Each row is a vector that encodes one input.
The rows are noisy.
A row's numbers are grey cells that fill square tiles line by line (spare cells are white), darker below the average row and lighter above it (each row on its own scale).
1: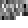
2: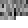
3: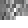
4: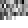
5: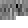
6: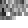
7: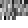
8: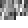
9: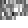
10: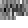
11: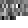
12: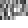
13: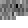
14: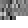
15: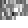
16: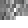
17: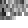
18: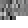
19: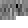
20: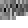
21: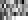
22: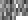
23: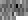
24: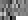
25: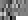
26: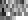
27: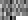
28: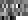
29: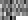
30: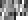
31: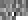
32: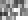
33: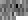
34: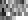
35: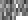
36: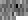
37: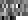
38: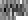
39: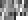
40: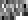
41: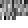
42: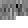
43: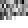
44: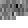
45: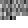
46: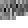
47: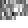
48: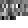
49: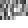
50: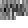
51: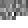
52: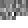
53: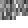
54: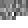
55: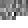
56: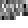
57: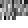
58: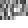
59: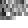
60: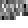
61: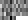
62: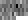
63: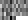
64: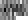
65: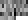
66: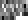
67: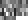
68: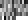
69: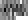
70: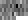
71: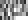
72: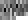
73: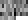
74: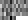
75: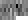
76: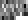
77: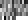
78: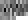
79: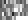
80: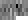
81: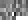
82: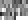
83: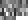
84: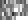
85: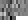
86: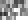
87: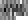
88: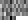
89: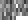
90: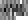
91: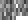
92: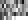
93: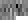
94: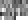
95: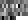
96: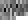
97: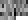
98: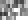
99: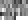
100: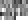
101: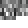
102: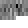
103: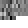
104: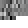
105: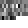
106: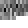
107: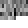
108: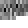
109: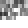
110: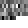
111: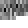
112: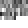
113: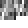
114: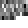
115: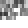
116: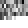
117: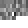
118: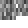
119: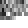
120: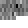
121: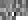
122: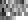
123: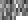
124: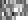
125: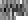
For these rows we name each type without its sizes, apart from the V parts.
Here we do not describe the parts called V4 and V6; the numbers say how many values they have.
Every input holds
either a point on a line, or a true/false value and a value of V6, or a value of V4.
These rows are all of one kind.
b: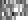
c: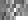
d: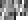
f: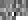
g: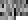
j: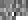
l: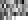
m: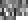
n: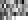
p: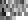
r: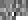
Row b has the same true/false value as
c, l, n and p.
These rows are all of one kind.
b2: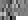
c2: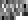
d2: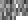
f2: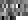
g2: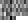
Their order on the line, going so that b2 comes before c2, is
d2, g2, b2, f2, c2.
